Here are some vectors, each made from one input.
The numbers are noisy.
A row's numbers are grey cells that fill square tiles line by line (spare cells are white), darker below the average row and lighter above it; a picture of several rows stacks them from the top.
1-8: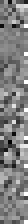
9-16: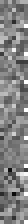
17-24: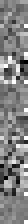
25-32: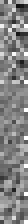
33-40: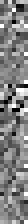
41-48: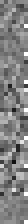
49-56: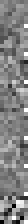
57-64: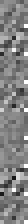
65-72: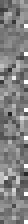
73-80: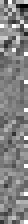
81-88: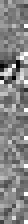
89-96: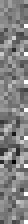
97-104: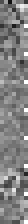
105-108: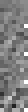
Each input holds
a point on a 5-point line, together with either a point on a 5-point line, or four true/false values.
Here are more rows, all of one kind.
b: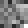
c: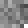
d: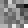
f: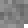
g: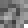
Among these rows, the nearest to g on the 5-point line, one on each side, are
d and f.
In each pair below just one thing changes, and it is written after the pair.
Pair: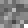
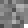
the place on the 5-point line
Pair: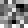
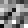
the place on the 5-point line
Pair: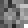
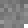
the place on the 5-point line
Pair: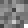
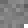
one of the four true/false values
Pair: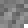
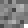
the place on the 5-point line
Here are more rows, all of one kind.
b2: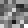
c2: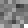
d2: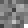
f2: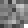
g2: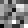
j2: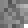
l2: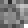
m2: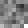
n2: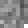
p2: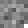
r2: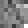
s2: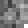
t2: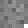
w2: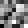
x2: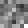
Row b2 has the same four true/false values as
f2, s2, w2 and x2.
